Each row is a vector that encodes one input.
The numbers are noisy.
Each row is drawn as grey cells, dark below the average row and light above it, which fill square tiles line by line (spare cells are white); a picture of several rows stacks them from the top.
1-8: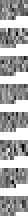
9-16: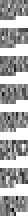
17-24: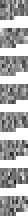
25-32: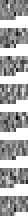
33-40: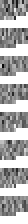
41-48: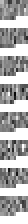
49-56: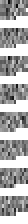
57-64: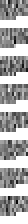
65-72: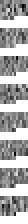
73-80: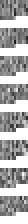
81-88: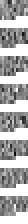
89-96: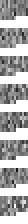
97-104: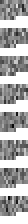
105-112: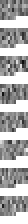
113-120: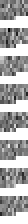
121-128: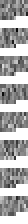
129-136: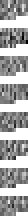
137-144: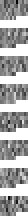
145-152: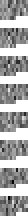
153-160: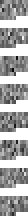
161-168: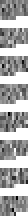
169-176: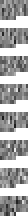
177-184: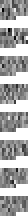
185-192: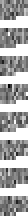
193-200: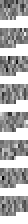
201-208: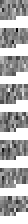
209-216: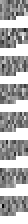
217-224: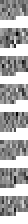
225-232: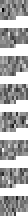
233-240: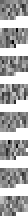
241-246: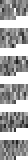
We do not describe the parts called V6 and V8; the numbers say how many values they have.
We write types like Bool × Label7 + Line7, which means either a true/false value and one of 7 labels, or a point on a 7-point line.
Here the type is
List2(Circle11) + V6 × V8.
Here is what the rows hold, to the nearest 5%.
About 35% of them hold a value of V6 and a value of V8. The rest are lists of up to two points on an 11-point circle: a few of all rows are empty, 25% hold one and 35% two.
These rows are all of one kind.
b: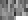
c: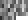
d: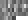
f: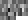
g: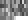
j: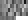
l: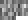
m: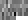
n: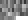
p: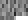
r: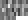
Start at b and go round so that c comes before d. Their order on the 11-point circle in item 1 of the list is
b, p, m, f, j, c, g, n, d, l, r.
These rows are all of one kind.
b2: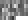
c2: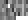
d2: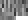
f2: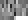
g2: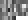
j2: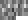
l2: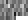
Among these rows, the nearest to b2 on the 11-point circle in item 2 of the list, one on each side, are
d2 and g2.
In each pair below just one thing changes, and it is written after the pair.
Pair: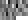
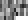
the value of V6
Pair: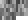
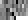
the value of V6
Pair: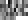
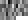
the value of V8
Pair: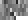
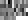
the value of V6
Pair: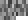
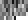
the value of V6
